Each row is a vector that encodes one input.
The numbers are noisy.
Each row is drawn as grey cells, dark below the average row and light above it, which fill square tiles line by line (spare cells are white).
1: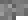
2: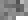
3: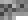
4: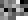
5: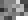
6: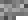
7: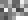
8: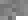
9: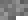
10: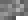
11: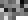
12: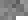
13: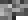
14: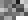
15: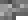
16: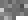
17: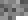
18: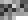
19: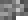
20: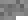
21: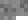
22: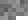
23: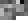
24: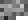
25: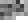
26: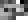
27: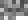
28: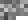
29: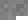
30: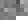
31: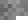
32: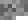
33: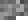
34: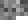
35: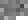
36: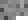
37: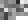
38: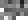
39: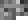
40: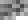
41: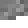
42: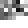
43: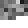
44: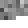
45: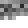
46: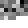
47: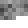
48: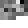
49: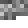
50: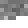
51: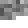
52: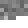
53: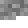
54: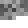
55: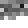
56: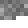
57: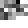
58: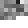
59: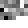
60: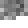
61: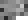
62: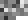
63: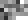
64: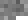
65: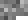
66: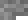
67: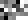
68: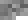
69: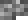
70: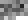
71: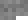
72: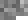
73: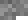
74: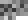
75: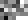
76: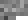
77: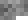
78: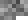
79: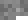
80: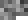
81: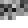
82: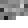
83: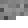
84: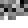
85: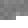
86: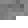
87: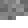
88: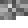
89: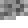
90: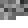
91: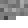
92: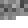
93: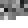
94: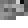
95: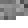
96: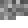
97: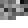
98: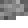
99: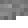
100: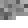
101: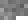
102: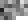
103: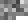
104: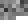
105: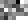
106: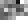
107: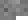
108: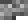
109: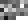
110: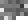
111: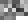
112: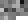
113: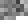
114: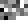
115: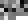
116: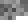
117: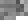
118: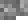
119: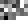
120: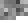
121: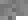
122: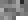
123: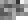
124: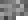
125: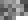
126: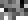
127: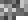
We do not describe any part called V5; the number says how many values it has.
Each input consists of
a list of up to three items, each a true/false value and a value of V5.
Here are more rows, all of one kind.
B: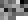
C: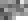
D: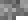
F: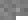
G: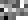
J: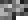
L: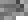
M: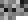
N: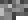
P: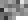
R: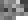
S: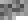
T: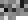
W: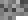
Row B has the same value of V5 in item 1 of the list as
N, P and R.
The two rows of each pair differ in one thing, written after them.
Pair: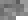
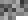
the true/false value in item 1 of the list
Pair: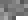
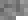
the true/false value in item 1 of the list
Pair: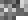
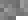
the true/false value in item 1 of the list
